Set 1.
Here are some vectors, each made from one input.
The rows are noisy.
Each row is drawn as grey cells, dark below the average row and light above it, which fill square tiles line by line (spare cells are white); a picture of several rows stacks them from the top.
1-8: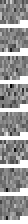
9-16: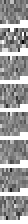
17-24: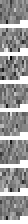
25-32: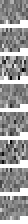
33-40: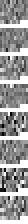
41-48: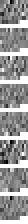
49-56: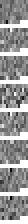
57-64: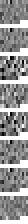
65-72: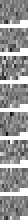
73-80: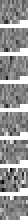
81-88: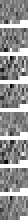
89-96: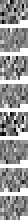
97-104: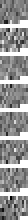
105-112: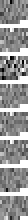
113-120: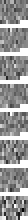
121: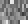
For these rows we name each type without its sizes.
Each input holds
a point on a circle and a true/false value.
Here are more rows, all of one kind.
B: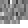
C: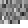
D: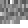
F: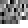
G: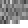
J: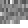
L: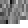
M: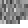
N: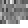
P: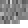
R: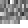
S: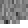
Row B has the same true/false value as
F, M, P and S.
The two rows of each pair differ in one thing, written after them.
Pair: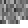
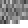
the place on the circle
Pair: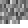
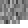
the true/false value
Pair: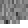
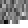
the true/false value
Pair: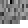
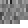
the true/false value
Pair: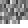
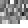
the place on the circle
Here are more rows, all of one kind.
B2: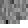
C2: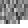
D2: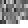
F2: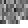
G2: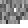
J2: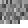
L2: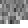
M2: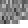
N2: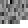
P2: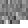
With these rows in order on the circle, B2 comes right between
C2 and G2.
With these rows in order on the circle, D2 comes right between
F2 and M2.
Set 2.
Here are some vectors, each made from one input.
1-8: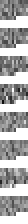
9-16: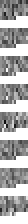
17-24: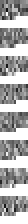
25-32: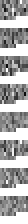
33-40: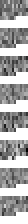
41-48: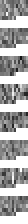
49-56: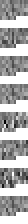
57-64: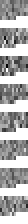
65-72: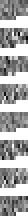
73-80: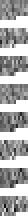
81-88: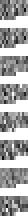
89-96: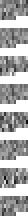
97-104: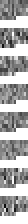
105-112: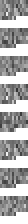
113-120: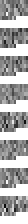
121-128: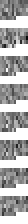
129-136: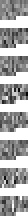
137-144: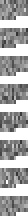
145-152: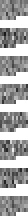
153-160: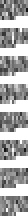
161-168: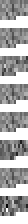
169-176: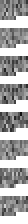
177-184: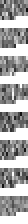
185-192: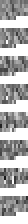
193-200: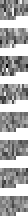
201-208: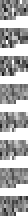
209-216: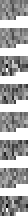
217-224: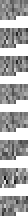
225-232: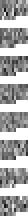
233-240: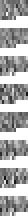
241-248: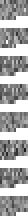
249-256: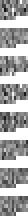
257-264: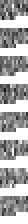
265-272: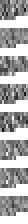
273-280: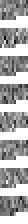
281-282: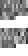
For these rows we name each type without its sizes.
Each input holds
a point on a circle and a label.
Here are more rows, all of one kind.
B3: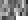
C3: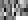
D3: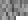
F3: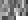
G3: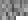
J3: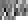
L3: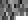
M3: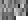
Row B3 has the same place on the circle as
C3 and F3.
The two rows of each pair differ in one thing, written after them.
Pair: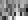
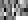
the label
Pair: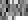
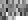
the place on the circle
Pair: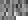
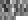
the label
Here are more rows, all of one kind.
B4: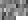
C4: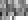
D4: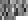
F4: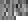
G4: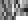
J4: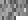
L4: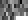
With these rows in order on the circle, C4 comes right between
D4 and J4.
